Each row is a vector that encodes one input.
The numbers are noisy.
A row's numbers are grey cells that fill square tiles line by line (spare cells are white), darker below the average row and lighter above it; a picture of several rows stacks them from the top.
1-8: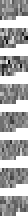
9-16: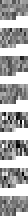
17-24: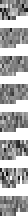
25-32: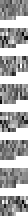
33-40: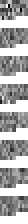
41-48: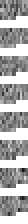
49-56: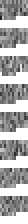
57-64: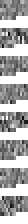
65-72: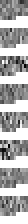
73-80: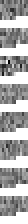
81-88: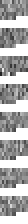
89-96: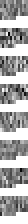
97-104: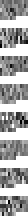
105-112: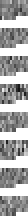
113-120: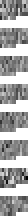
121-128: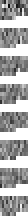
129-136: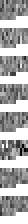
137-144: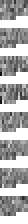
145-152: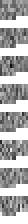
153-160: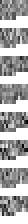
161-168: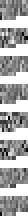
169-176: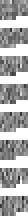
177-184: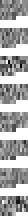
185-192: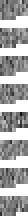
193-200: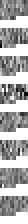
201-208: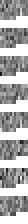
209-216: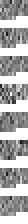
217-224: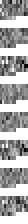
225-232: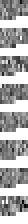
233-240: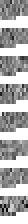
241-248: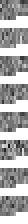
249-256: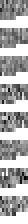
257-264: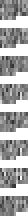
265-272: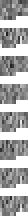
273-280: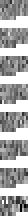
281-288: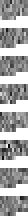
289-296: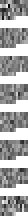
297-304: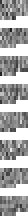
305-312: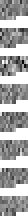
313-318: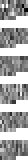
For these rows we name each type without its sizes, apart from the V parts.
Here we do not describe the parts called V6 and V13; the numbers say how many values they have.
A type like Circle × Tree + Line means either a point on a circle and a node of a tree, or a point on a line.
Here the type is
(Bool × Bool × Bool + Unit) × V6 × V13 + Line.
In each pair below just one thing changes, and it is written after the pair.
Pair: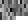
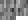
the value of V13
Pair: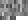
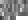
the value of V13
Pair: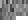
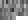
one of the three true/false values
